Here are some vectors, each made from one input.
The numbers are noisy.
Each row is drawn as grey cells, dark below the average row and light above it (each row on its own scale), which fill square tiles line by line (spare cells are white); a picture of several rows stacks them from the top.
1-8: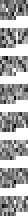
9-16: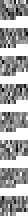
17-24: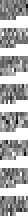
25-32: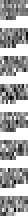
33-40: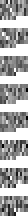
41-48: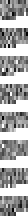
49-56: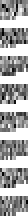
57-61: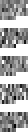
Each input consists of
either a fixed value, or four true/false values.
